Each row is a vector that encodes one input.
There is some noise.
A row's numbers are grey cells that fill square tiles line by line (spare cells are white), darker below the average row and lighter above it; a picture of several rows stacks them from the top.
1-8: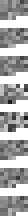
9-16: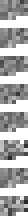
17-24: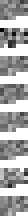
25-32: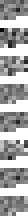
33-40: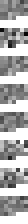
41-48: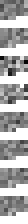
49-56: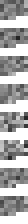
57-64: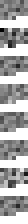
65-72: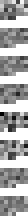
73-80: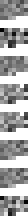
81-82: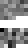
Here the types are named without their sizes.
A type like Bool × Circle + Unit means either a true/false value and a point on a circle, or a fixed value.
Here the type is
Bool × Bool × Bool + Line.
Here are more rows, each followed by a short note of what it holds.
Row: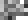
a point on a line
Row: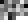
a point on a line
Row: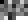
a point on a line
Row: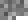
three true/false values
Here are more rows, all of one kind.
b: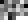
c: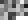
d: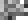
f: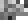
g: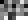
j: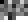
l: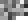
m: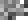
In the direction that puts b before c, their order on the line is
j, g, b, c, l, m, d, f.
